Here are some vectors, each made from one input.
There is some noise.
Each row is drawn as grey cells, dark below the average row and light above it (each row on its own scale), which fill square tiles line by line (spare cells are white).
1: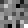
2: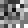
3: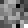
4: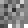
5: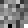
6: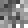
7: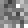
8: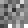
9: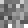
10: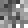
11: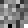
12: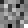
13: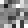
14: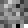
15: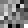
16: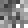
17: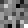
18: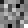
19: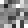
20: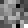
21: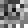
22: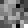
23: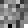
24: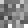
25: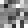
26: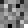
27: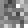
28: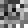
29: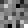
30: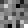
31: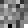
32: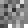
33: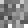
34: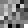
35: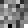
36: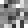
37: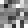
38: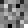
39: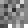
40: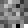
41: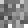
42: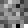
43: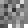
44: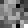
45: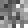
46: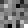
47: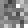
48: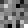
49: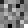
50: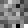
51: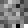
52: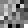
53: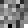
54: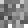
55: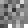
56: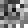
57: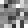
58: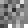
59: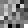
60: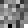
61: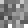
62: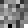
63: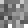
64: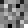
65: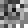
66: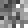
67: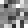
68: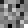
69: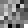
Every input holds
a point on a 6-point line and a true/false value.
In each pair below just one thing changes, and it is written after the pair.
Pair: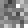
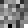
the true/false value
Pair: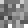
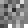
the place on the 6-point line
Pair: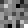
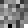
the place on the 6-point line
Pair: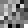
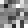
the true/false value
